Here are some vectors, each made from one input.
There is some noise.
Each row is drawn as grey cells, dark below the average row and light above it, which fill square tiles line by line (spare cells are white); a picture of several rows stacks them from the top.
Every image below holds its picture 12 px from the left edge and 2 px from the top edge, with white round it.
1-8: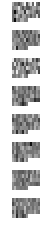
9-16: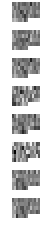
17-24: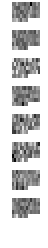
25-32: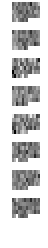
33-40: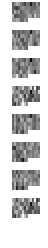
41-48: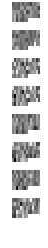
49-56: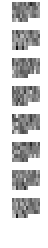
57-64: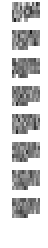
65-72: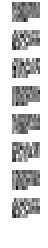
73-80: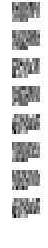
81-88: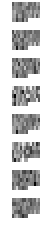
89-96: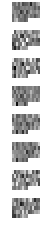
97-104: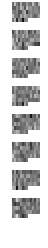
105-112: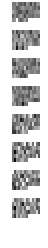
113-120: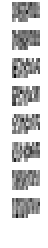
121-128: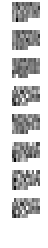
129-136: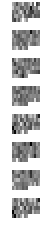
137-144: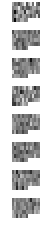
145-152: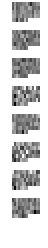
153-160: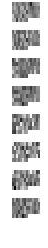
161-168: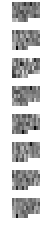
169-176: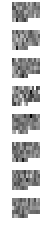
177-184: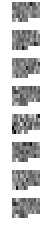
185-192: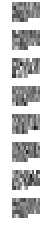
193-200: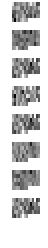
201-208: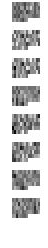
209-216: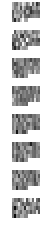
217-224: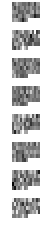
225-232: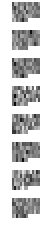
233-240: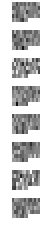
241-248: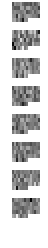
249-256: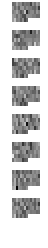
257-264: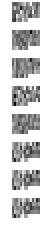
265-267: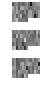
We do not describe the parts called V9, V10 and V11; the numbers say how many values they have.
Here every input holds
either three labels (each one of 6), a value of V9 and a value of V11, or a value of V10.
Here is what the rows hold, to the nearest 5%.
About 70% of them hold three labels (each one of 6), a value of V9 and a value of V11. The rest hold a value of V10.
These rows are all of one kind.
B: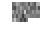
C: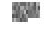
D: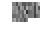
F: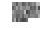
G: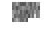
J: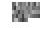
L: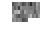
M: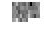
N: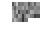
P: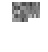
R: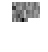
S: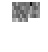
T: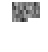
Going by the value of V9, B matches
D and M.
